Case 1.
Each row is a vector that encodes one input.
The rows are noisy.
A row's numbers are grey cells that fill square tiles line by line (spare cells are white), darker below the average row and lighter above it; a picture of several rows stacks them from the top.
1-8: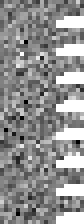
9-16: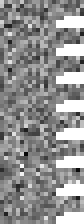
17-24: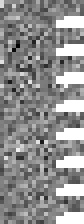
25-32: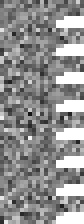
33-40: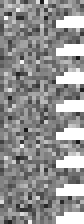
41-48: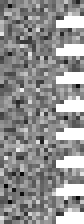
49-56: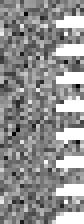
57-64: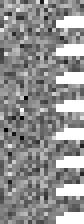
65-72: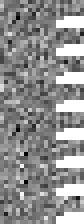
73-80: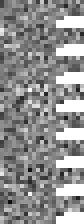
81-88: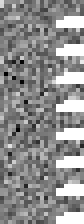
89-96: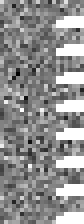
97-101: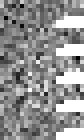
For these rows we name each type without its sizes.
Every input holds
a point on a line, together with either a point on a circle, or a fixed value.
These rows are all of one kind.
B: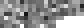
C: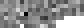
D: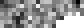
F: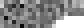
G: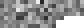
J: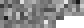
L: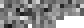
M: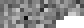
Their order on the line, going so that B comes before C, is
B, M, C, G, F, L, J, D.
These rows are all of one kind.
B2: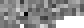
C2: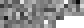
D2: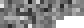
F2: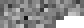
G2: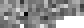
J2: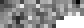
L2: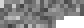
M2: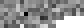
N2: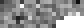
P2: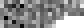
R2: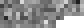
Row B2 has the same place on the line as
D2, F2 and L2.
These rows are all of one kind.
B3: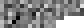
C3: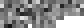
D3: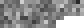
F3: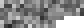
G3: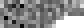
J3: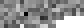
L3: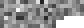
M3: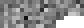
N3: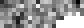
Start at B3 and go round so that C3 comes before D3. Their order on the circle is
B3, C3, F3, J3, L3, N3, M3, D3, G3.
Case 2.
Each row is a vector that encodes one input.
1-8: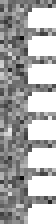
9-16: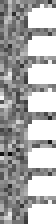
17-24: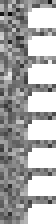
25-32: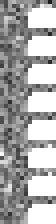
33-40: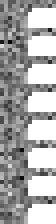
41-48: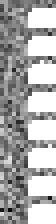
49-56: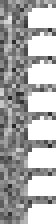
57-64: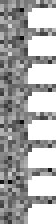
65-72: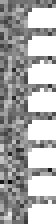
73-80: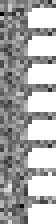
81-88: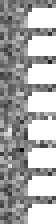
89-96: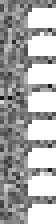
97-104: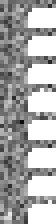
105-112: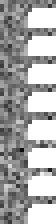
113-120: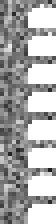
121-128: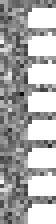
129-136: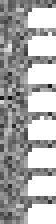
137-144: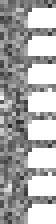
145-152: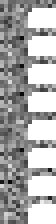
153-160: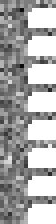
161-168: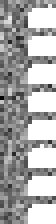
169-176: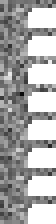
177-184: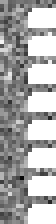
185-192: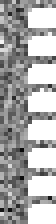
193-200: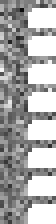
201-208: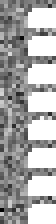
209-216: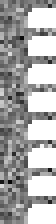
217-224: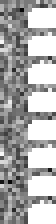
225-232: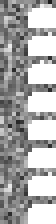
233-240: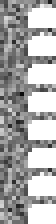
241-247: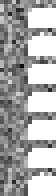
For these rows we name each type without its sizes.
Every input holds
either a point on a circle, or a fixed value, or three true/false values.
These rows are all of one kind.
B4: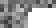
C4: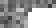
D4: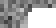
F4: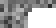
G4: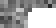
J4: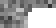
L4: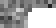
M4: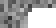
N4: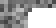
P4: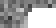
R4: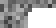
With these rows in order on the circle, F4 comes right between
B4 and R4.
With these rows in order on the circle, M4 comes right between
D4 and R4.
